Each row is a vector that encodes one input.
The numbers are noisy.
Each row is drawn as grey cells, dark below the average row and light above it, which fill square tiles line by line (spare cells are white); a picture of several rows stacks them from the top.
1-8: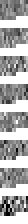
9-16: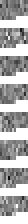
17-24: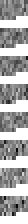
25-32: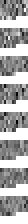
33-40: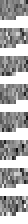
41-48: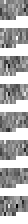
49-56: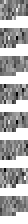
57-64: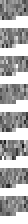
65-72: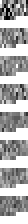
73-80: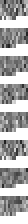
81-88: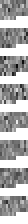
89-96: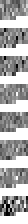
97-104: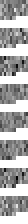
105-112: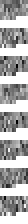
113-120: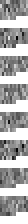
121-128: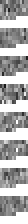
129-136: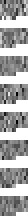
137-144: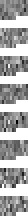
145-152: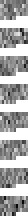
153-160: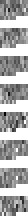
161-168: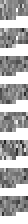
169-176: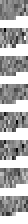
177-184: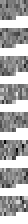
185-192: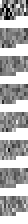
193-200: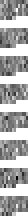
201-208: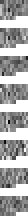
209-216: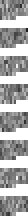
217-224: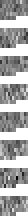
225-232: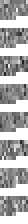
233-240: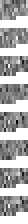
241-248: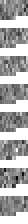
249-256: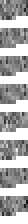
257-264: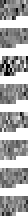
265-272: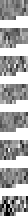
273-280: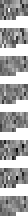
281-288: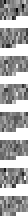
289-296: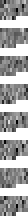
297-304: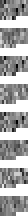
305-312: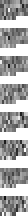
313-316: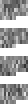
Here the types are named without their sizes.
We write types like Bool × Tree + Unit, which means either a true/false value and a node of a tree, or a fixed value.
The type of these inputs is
List((Circle + Unit) × Line).
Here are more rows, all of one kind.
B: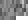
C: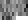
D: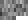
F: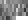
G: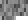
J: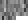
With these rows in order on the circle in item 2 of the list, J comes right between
C and D.
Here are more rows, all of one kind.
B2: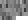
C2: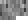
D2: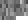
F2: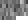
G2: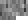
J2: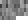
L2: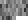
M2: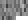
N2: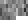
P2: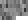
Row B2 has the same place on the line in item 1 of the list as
C2, G2, M2 and P2.
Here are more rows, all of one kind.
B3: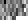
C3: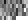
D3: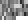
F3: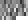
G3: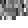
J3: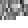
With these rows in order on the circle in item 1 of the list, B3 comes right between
C3 and F3.
